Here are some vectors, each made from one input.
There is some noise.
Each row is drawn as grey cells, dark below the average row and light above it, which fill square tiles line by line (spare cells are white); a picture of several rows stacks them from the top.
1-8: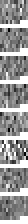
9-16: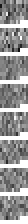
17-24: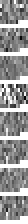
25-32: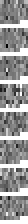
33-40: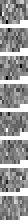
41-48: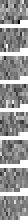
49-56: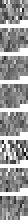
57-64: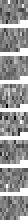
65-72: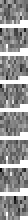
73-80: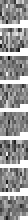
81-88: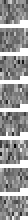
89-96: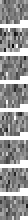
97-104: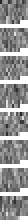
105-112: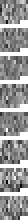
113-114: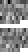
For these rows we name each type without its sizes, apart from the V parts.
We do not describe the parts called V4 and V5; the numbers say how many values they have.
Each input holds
either a fixed value, or a label, a true/false value, a value of V4 and a value of V5.
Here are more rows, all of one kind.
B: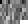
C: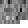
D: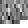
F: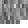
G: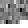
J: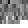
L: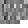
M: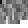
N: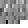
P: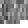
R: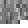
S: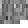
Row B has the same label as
C, J and M.
